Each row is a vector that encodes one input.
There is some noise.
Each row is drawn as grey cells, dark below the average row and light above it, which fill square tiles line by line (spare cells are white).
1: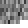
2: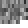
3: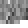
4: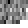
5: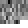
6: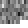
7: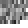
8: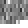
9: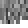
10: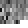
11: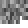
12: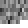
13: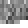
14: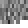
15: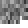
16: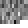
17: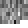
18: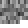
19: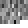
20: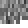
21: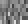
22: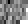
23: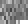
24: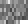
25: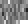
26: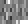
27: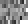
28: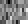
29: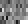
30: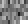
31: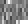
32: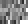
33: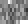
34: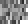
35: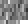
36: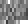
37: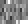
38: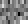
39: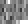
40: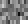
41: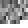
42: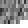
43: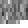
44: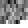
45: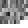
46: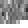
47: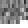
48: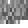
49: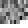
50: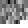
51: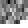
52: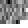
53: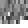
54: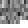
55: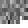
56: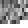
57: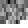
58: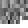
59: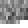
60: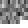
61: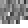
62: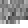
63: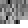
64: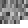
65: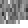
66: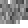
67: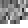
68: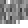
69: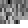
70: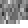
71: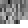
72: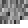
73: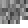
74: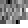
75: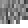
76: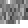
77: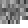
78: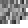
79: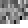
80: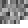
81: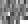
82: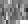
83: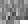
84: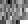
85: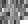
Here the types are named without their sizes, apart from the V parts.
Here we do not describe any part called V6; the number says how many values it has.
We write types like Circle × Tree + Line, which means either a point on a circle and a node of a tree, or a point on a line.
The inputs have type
Bool × (Line + V6).
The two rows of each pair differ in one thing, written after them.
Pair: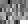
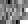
the place on the line
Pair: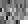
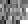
the place on the line
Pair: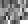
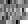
the true/false value
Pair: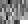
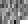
the true/false value
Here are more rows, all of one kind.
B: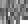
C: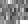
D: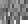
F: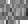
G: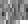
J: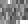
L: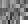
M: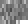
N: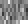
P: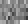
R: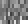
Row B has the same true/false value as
D, L and R.
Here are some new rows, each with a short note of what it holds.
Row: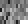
a point on a line and a true/false value
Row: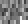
a true/false value and a value of V6
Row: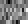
a point on a line and a true/false value
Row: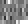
a true/false value and a value of V6
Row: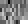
a point on a line and a true/false value
